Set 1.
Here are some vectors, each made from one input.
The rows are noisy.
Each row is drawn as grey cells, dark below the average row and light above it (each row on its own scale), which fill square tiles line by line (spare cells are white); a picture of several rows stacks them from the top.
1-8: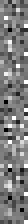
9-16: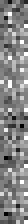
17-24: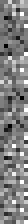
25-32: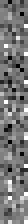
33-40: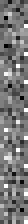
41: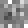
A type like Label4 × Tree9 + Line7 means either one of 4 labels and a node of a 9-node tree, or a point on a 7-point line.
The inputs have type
Line4.
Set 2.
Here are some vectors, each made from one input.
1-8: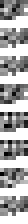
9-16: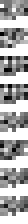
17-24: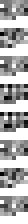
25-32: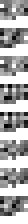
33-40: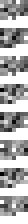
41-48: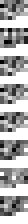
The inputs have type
Line5.
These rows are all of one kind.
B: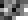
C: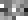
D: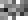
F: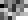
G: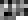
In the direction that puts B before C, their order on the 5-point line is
F, B, G, C, D.
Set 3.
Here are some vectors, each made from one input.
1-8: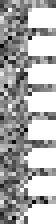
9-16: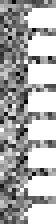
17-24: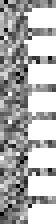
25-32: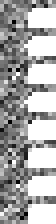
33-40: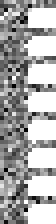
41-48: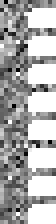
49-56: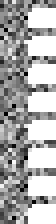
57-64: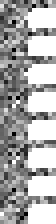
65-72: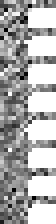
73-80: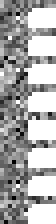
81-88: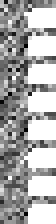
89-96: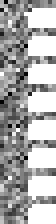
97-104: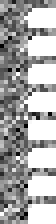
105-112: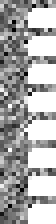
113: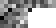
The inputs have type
Label6.
